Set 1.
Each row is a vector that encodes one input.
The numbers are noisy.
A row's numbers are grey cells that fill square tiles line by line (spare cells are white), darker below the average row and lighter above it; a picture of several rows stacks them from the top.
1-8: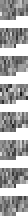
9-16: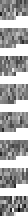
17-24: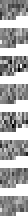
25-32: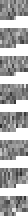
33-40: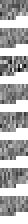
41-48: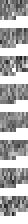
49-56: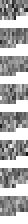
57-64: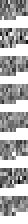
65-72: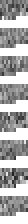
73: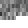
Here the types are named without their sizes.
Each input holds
either a fixed value, or a point on each of two lines, or a node of a tree.
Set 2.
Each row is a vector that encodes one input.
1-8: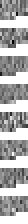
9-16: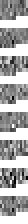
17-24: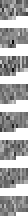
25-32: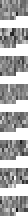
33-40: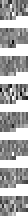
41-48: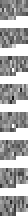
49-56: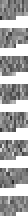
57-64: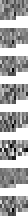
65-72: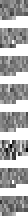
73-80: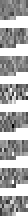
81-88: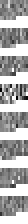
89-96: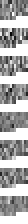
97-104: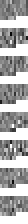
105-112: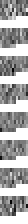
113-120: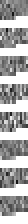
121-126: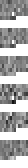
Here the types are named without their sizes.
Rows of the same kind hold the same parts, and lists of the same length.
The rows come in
2 kinds.
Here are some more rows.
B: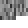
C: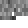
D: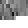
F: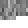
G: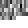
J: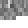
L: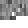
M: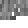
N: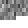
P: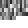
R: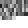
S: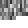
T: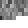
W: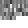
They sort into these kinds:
B, C, D, F, J, L, M, N, R, T
G, P, S, W

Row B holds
a point on a line and a node of a tree.
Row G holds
a point on a line.
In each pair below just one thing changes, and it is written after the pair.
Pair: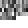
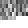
the node of the tree
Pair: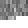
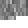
the place on the line
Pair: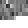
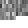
the node of the tree
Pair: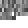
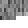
the node of the tree
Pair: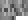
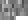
the place on the line
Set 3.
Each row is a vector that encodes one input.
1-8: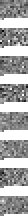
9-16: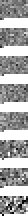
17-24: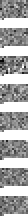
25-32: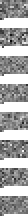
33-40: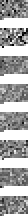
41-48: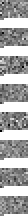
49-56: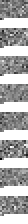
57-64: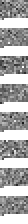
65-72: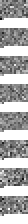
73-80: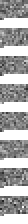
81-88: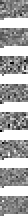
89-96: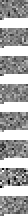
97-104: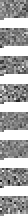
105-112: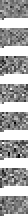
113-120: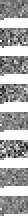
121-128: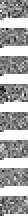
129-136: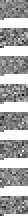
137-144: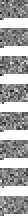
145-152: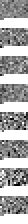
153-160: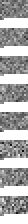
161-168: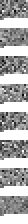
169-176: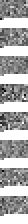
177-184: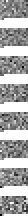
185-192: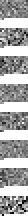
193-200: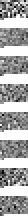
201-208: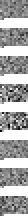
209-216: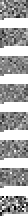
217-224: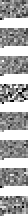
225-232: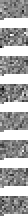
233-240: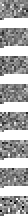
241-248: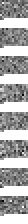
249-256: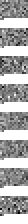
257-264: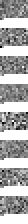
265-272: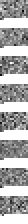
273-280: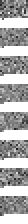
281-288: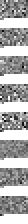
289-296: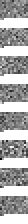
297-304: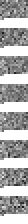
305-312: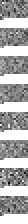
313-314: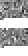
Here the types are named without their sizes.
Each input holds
a list of points on a circle.
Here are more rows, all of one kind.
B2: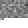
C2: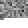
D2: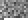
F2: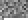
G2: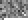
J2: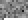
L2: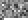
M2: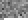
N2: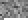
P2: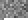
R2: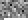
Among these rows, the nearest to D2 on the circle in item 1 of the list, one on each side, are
F2 and R2.
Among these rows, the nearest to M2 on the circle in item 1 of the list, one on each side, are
C2 and L2.
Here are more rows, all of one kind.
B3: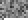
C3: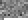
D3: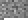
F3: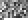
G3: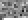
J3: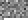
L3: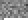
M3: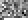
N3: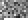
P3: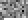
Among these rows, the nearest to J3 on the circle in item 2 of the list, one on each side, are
L3 and N3.
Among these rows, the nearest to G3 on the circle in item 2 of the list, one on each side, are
B3 and M3.
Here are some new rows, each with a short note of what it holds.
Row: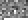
a list of two items
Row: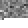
a list of two items
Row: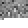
a list of two items
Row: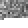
a list of two items
